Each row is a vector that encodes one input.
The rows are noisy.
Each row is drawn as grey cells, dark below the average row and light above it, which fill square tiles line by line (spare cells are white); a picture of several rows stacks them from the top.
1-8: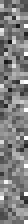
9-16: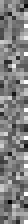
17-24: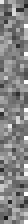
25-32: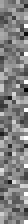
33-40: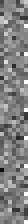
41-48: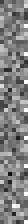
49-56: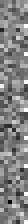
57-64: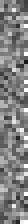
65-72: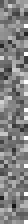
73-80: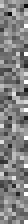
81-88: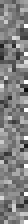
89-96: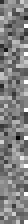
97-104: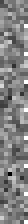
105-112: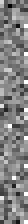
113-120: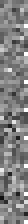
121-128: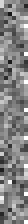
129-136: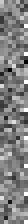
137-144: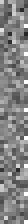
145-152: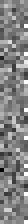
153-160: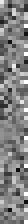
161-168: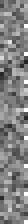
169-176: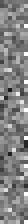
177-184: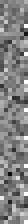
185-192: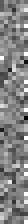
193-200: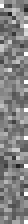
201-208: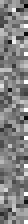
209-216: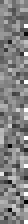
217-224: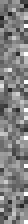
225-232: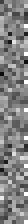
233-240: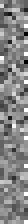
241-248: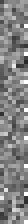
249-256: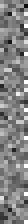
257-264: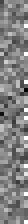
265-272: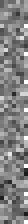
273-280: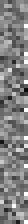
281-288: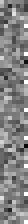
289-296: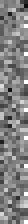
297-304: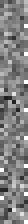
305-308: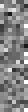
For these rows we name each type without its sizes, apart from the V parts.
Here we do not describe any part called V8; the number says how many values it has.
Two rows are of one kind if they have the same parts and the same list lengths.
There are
2 kinds of row.
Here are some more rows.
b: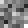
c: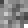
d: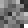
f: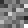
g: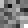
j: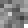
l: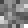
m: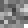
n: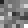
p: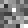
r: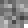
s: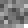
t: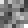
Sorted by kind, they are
b, d, g, p, t
c, f, j, l, m, n, r, s

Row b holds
a point on a line, a true/false value and a value of V8.
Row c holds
a label and a true/false value.
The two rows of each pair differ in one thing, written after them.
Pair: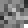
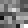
the true/false value
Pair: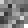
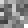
the place on the line
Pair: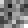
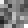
the value of V8
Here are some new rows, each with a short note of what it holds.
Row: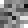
a point on a line, a true/false value and a value of V8
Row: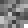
a label and a true/false value
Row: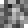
a point on a line, a true/false value and a value of V8
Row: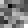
a point on a line, a true/false value and a value of V8
